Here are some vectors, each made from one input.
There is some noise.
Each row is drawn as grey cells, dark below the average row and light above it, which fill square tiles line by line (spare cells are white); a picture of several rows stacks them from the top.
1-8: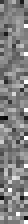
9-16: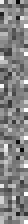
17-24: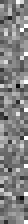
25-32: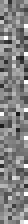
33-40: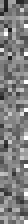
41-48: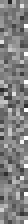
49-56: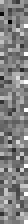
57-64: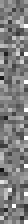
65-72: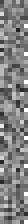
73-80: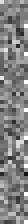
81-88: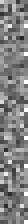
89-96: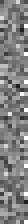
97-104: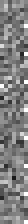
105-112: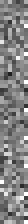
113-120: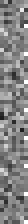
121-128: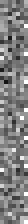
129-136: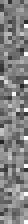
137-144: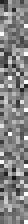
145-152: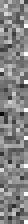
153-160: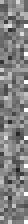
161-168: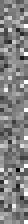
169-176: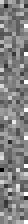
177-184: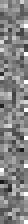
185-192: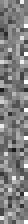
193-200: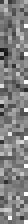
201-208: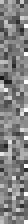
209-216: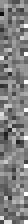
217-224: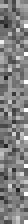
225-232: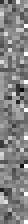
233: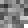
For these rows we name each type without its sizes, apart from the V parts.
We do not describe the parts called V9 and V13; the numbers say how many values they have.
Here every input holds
four true/false values and a value of V13, together with either a point on a line, or a value of V9.
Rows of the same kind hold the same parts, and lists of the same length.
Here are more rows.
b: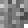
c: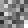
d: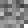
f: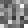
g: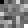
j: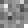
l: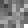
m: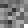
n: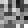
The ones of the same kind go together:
b, d, f, l, m, n
c, g, j

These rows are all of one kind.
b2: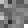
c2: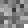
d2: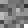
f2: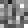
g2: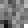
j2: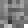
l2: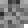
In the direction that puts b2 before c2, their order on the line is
b2, d2, g2, f2, j2, c2, l2.
